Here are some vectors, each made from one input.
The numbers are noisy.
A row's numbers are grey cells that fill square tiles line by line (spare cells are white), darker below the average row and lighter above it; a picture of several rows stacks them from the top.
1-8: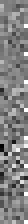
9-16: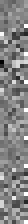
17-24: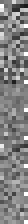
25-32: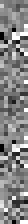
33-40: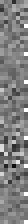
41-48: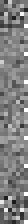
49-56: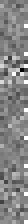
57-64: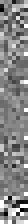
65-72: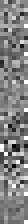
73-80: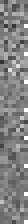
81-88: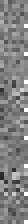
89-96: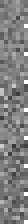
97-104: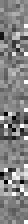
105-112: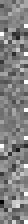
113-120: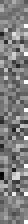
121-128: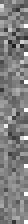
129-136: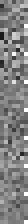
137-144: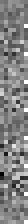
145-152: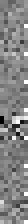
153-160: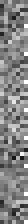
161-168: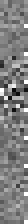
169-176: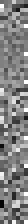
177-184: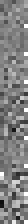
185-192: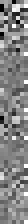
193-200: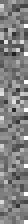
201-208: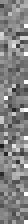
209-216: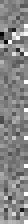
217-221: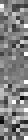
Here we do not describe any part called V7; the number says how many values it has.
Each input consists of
a list of up to two items, each a true/false value and a value of V7.
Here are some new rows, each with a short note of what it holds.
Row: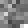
the empty list
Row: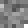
a list of one item
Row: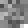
the empty list
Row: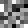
a list of two items
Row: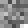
the empty list
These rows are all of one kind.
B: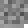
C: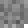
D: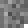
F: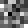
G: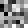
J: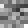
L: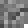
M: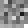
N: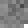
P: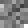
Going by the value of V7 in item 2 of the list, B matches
D, G and M.
